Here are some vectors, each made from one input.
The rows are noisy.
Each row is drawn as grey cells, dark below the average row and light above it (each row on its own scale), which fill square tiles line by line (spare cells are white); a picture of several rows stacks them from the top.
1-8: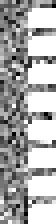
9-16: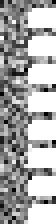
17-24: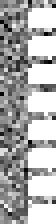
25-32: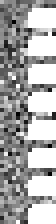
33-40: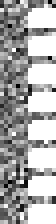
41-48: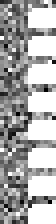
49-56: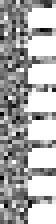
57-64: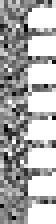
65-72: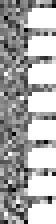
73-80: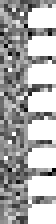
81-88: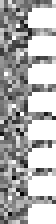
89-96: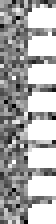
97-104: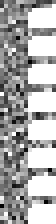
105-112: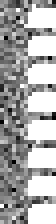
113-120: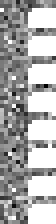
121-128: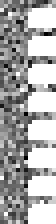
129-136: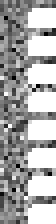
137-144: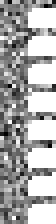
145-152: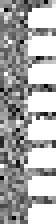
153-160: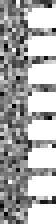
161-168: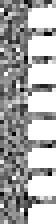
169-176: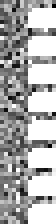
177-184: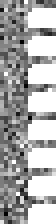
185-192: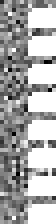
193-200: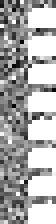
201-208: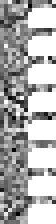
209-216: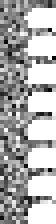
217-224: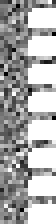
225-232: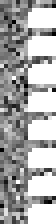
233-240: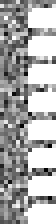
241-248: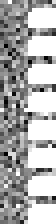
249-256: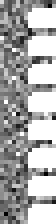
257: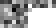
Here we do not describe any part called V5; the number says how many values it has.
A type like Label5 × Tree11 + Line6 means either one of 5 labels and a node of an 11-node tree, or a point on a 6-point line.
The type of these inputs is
List2(Bool × V5).
